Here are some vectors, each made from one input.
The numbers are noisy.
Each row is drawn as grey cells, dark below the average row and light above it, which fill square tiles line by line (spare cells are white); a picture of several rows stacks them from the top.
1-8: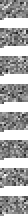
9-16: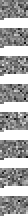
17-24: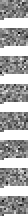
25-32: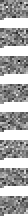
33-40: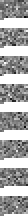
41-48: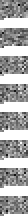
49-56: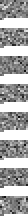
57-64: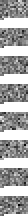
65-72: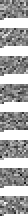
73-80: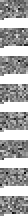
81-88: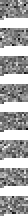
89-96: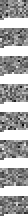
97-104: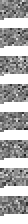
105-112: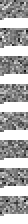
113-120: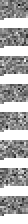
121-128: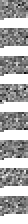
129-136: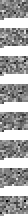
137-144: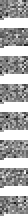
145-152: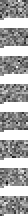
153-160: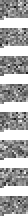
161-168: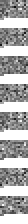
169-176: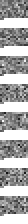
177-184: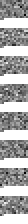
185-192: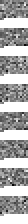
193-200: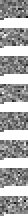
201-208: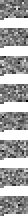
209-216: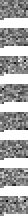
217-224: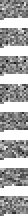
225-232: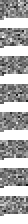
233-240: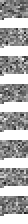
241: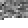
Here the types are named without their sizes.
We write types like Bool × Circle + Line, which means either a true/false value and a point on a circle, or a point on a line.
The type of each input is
Bool × Bool × Bool × Bool + Circle + Tree.
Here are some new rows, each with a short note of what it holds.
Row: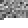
a node of a tree
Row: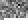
four true/false values
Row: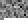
four true/false values
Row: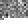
a point on a circle
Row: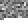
a node of a tree
